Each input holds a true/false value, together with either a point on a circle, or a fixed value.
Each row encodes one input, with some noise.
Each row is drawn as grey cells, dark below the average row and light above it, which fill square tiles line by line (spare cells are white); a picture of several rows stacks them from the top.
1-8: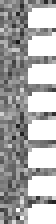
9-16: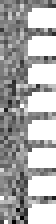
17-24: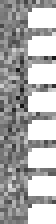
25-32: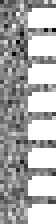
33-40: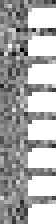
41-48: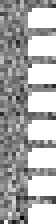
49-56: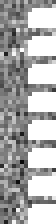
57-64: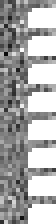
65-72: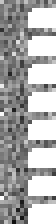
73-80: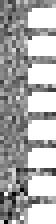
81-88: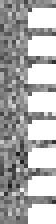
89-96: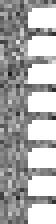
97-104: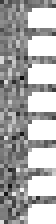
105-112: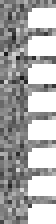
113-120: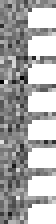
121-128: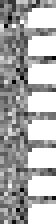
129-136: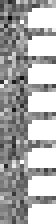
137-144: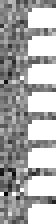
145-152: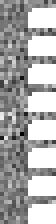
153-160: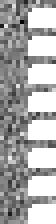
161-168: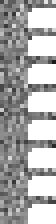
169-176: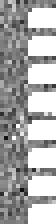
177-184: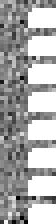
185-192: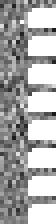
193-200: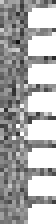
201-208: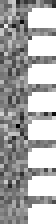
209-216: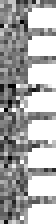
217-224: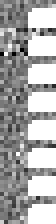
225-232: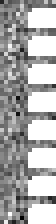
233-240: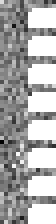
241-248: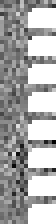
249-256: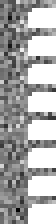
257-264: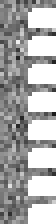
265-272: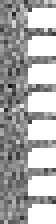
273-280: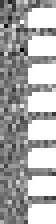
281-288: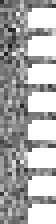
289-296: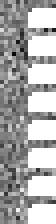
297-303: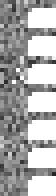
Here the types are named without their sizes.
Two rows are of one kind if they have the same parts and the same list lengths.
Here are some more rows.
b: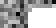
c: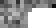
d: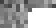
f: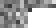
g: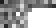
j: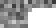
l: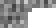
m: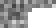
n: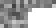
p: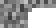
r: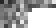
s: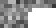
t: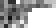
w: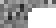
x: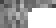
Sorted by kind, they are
b, j, m, n
c, d, f, g, l, p, r, s, t, w, x

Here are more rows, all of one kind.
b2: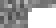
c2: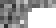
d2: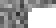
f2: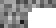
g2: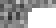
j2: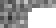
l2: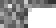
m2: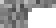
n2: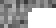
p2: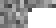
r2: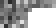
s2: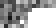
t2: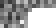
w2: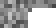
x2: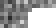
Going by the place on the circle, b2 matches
d2, j2, r2 and x2.
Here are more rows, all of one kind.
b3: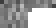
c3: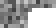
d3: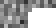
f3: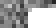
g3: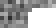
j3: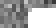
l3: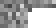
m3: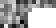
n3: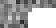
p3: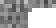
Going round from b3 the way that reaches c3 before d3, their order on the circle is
b3, m3, n3, f3, j3, l3, p3, c3, d3, g3.
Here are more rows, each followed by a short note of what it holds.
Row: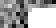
a point on a circle and a true/false value
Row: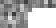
a true/false value
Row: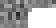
a point on a circle and a true/false value
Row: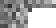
a point on a circle and a true/false value
